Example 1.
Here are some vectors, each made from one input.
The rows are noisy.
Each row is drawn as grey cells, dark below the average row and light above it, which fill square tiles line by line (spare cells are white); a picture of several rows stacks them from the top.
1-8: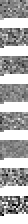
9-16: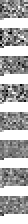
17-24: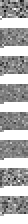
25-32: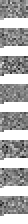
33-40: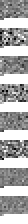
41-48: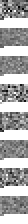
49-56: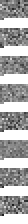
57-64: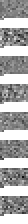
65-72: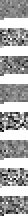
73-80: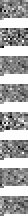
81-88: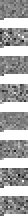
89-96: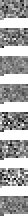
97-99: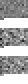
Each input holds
a point on an 11-point circle and one of 7 labels.
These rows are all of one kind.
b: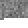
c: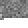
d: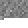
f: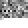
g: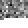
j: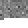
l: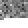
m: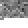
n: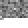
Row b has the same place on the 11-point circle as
c, g and n.
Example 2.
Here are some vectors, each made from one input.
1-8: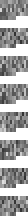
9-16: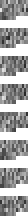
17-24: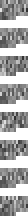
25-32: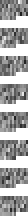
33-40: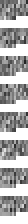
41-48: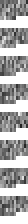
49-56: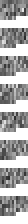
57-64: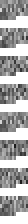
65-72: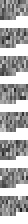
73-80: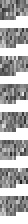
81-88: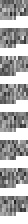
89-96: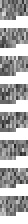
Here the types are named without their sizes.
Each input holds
either a point on a circle, or a point on a line.
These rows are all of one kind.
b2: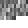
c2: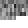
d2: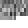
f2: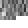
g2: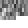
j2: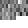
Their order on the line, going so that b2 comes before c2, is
j2, b2, f2, g2, c2, d2.
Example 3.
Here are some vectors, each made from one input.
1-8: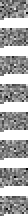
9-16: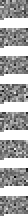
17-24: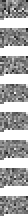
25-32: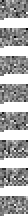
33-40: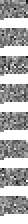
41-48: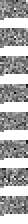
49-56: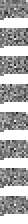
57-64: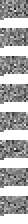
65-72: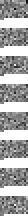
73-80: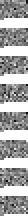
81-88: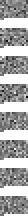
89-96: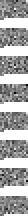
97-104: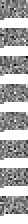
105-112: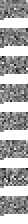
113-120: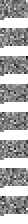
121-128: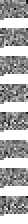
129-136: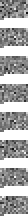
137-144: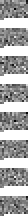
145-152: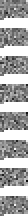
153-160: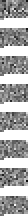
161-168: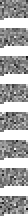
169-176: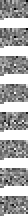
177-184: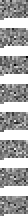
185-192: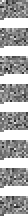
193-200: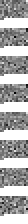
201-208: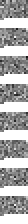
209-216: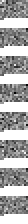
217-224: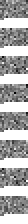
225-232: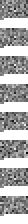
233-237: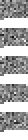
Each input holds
a true/false value, together with either a fixed value, or a node of a 12-node tree.
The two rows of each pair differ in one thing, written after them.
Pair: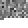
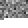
the true/false value
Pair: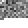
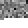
the true/false value
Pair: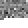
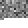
the true/false value
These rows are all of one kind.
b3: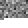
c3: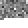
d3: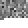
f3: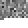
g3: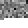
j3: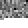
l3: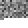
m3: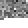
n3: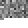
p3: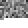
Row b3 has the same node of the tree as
d3 and f3.
